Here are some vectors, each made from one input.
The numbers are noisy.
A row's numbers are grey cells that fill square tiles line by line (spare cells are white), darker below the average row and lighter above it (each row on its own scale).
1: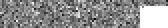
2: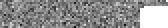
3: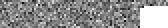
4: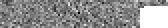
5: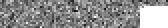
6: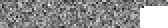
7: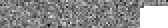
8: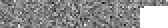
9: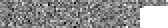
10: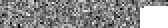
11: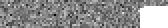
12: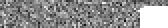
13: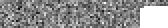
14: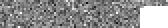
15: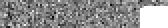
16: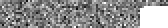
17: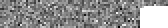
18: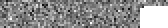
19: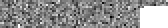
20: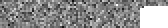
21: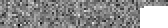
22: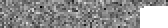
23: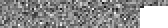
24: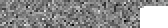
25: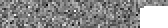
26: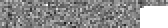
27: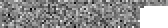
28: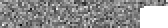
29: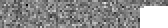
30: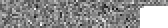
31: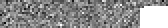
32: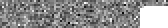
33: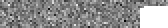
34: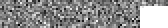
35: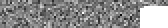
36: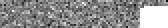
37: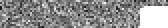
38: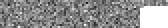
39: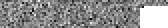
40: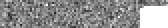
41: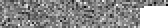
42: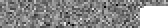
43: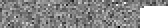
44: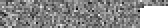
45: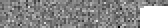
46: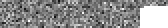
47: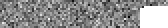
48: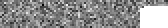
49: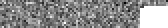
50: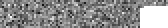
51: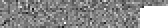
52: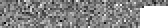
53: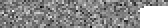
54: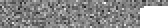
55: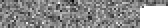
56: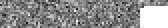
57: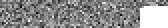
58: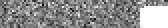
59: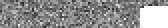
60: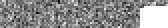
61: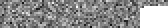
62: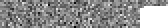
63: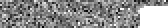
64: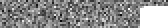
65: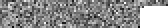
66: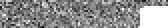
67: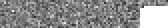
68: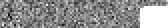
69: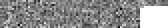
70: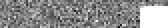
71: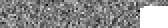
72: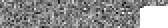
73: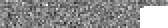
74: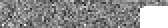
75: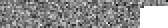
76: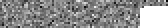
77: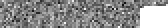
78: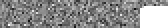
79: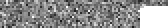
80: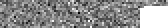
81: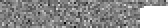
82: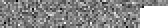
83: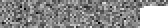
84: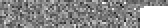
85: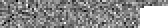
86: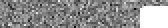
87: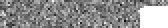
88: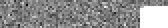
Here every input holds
one of 5 labels, together with either a point on a 5-point line, or three true/false values.
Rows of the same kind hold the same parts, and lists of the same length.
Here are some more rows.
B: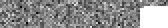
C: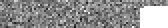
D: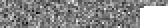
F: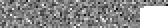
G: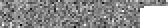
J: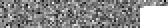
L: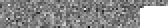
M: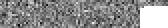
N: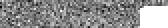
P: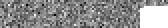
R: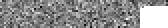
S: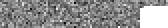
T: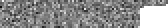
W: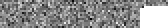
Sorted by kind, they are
B, D, F, J, L, M, N, P, R, T, W
C, G, S

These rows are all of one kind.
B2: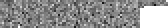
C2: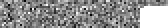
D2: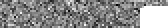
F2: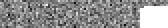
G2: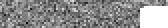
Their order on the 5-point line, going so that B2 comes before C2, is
D2, B2, F2, G2, C2.
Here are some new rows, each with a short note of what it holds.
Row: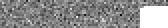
one of 5 labels and three true/false values
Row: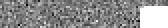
one of 5 labels and three true/false values
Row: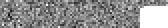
one of 5 labels and a point on a 5-point line
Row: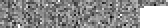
one of 5 labels and a point on a 5-point line
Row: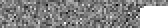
one of 5 labels and three true/false values
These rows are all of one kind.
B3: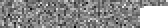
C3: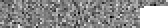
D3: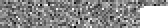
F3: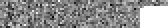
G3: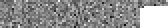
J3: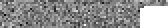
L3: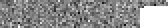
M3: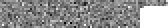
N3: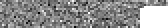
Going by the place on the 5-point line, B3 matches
F3 and N3.
